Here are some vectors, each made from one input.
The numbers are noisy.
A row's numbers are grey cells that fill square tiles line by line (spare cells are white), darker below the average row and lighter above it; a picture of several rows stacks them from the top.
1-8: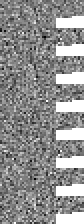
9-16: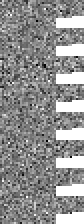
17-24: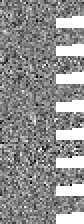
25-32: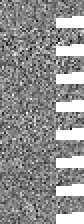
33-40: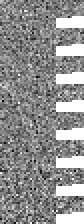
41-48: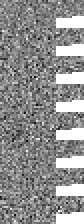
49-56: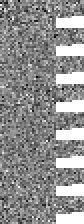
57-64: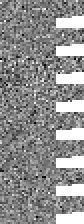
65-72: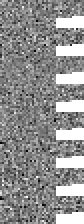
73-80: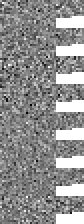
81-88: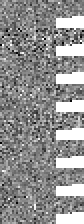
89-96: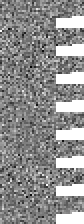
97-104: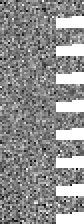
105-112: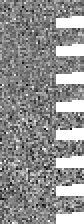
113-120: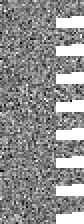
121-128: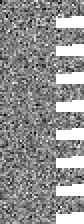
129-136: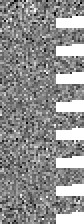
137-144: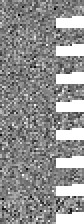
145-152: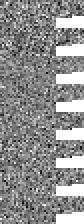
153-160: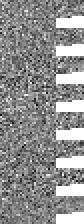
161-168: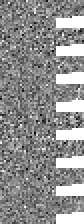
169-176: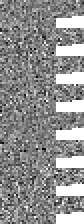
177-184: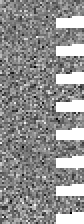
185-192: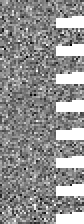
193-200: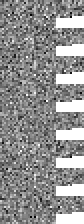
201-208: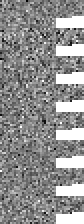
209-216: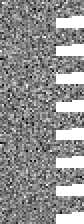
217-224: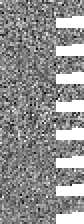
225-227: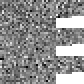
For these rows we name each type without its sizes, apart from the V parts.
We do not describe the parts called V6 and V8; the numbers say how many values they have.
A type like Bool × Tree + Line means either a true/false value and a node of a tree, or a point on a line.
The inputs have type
(Bool × Circle + V8) × V6.
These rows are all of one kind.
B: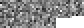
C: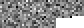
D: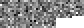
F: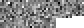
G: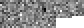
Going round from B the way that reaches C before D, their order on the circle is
B, F, C, D, G.
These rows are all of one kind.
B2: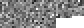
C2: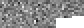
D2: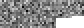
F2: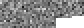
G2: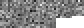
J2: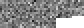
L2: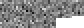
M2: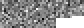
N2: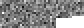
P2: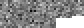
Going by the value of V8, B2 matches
G2, J2 and P2.
